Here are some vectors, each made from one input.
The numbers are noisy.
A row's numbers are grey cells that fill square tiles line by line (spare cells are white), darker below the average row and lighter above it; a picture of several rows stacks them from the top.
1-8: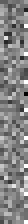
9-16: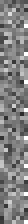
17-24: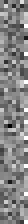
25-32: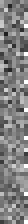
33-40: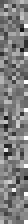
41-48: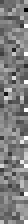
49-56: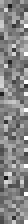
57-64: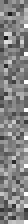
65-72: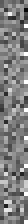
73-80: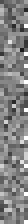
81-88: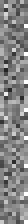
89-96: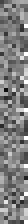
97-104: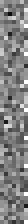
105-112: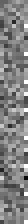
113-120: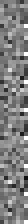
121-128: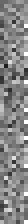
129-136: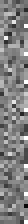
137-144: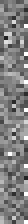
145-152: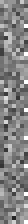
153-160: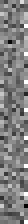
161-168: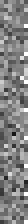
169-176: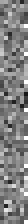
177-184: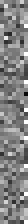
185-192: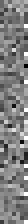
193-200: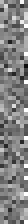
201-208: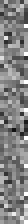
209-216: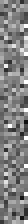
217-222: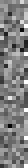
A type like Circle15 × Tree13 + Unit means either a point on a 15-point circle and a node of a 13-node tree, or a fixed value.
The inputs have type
Bool × Bool × Bool × Bool × Bool.
